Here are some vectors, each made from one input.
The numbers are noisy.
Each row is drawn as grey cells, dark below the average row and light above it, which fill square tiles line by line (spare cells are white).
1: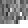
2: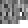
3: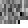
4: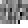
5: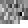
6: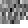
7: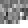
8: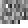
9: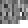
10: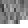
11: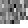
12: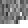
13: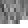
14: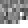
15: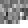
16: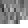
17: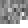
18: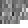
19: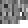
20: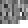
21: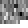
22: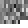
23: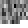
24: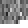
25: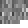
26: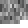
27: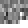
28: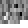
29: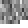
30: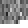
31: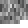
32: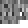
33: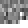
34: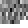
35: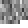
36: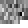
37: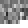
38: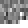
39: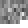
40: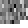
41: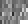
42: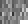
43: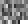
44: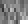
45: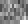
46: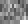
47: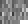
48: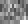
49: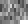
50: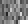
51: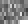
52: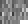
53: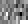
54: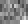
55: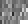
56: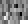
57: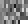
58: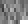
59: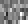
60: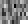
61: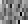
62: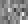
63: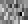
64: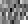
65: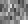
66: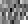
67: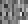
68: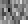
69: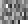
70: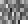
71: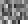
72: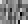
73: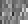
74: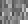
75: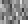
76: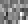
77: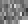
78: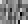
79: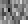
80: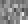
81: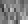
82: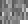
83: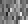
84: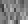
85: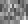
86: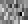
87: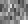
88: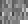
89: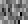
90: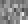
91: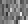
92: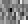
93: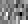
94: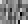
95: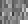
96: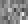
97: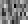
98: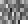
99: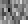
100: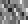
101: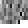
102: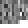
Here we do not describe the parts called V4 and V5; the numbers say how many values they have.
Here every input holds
a value of V4, together with either a point on each of two 3-point lines and a true/false value, or a value of V5.
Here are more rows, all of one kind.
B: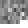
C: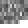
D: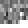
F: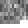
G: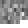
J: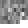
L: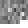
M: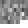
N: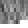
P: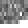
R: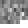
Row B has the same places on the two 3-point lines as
J and N.
